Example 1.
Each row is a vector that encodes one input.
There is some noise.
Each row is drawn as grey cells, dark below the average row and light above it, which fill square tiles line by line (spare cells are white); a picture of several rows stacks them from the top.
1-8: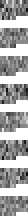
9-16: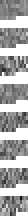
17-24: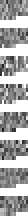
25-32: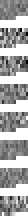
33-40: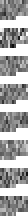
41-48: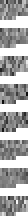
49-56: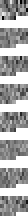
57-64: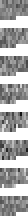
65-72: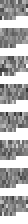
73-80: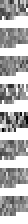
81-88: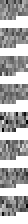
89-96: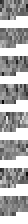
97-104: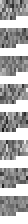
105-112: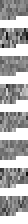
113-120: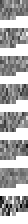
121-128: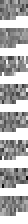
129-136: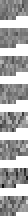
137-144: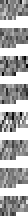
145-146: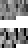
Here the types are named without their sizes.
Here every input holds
either a fixed value, or two labels, or a point on each of two lines.
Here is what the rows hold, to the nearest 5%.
About 5% of them hold a fixed value. About 55% of them hold two labels. The rest hold a point on each of two lines.
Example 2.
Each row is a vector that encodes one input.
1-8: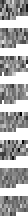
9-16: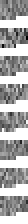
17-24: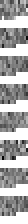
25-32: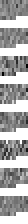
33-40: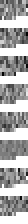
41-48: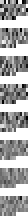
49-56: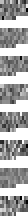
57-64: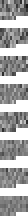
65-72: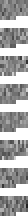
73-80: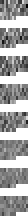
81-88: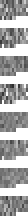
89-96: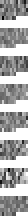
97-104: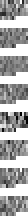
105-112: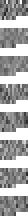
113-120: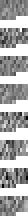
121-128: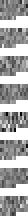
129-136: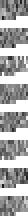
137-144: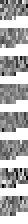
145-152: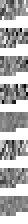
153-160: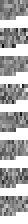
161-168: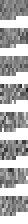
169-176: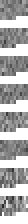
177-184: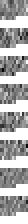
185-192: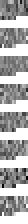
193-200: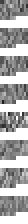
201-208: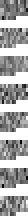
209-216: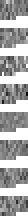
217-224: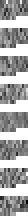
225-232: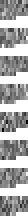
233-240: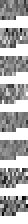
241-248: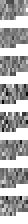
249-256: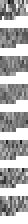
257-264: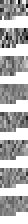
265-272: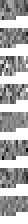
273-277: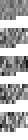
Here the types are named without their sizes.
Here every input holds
two labels, together with either a point on a circle, or a fixed value.
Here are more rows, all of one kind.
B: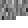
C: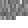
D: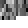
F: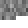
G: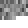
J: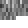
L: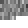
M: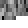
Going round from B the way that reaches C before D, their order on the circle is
B, F, M, C, J, G, L, D.
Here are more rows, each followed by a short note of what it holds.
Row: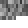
a point on a circle and two labels
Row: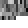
two labels
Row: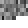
two labels
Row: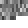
a point on a circle and two labels
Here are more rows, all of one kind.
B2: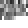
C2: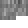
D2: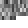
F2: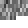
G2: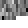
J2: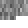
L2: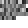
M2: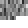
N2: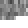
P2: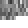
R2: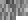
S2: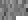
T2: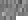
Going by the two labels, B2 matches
N2 and P2.
